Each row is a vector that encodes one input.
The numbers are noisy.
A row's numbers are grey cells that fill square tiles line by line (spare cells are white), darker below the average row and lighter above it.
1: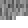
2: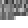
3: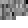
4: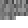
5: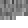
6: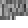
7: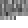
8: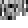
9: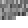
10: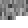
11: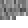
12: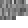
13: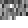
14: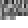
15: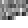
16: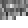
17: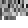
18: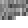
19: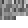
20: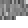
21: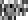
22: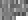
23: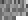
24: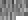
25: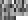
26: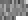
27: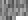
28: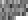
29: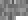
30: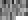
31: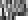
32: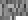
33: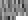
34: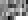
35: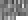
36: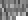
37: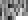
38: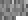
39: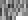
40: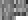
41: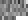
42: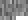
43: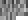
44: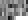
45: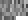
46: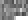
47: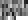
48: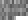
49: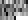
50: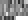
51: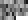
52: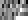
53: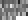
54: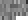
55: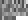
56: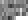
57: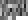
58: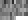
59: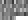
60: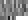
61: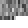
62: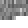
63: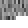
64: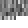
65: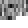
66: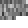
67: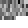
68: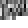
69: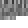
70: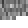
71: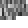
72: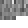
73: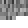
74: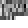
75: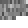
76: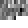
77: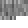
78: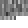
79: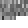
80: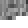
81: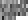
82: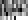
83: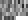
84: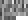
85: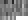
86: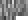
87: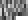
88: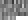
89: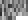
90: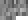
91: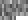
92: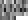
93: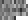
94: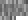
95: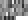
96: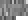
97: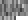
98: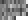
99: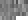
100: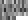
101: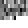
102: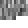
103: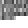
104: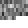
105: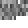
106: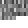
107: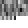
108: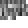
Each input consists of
either a point on a 3-point line, a point on a 5-point line and a true/false value, or a list of up to two points on a 4-point line.
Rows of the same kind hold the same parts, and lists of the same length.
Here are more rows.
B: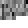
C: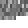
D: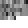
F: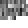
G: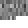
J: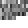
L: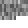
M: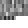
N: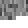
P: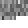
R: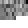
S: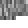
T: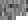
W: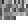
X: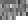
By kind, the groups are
B, D, R
C, J, L, N, P, T
F, M, S, W
G, X

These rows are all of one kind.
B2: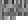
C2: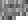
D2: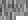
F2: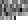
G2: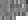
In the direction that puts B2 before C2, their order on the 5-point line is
G2, F2, D2, B2, C2.
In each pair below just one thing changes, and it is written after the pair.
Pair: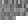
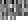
the place on the 3-point line
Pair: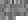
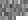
the true/false value
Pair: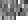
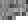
the true/false value
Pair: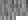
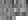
the place on the 3-point line
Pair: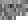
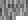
the true/false value
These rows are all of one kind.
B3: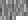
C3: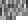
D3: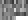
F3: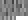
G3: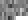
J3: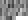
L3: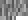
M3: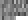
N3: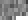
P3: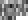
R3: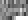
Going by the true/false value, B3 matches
C3, M3, P3 and R3.
